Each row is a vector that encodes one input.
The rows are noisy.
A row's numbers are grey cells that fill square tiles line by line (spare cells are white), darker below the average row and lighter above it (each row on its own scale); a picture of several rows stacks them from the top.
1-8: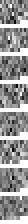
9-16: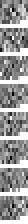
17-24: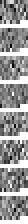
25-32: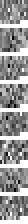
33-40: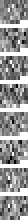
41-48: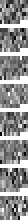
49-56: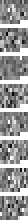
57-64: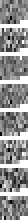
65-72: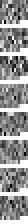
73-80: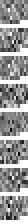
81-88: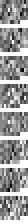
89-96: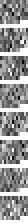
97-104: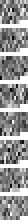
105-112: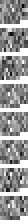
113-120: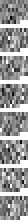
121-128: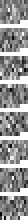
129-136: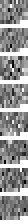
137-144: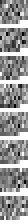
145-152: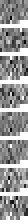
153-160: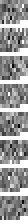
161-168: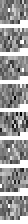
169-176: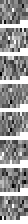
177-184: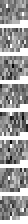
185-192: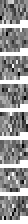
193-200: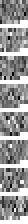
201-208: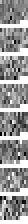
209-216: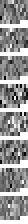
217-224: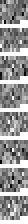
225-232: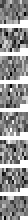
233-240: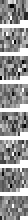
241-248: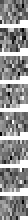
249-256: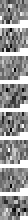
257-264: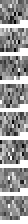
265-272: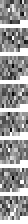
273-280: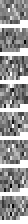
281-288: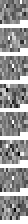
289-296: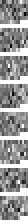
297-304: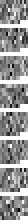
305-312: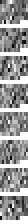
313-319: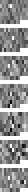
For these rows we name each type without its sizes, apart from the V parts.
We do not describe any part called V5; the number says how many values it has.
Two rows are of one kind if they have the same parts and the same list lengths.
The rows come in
2 kinds.
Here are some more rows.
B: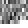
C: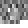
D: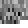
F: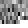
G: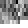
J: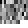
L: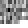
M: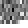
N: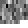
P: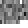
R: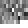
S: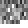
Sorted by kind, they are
B, D, F, G, J, L, M, N, P, R
C, S

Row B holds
a point on a circle, a true/false value and a value of V5.
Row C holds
a value of V5.
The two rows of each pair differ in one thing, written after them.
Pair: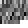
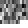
the value of V5
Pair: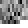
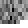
the place on the circle
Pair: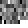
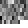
the value of V5
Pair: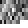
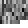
the value of V5
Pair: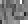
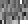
the value of V5
